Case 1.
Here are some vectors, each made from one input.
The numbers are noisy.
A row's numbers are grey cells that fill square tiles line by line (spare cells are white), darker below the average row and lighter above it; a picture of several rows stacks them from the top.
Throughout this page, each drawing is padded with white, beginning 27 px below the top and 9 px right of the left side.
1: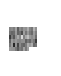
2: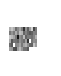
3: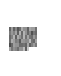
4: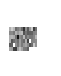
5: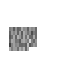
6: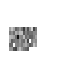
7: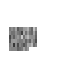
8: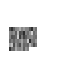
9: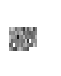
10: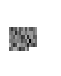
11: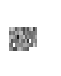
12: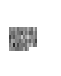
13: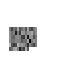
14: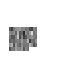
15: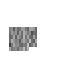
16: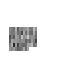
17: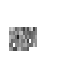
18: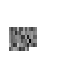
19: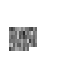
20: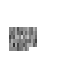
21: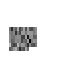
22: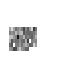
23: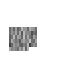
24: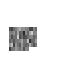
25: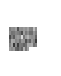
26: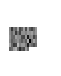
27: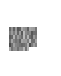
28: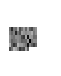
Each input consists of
a point on a 5-point line.
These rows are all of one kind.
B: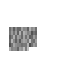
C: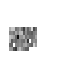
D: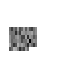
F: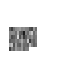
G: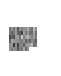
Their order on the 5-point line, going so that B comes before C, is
D, F, G, B, C.
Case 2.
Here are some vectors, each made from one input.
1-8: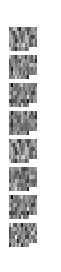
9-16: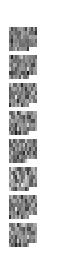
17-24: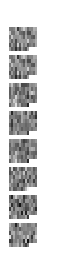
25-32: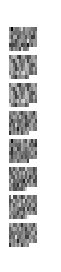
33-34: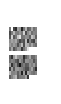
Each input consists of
a point on a 7-point line.
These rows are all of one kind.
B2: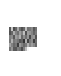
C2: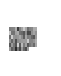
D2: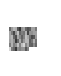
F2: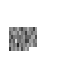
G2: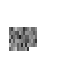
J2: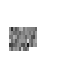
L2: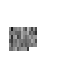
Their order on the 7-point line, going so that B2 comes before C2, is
B2, F2, G2, L2, J2, C2, D2.
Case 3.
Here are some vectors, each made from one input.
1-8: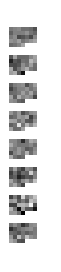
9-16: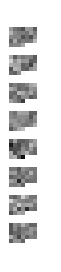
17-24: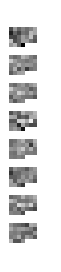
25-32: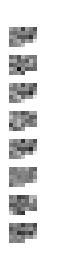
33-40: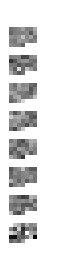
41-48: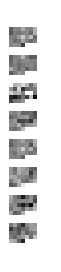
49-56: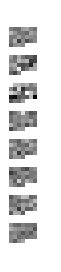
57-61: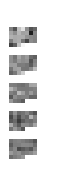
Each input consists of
either a fixed value, or three true/false values.
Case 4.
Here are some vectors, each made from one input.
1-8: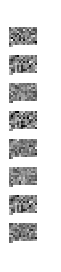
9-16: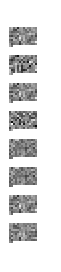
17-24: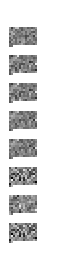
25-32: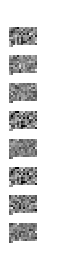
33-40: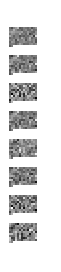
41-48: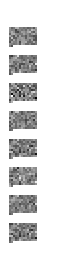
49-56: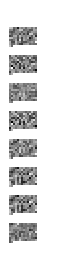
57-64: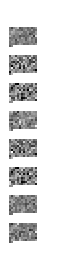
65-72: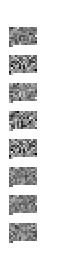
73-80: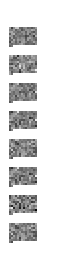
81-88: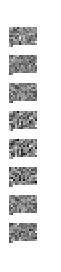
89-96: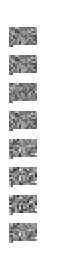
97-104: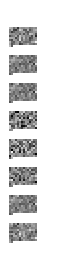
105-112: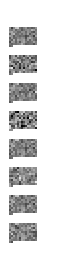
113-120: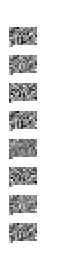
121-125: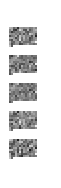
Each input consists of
a point on a 14-point line.
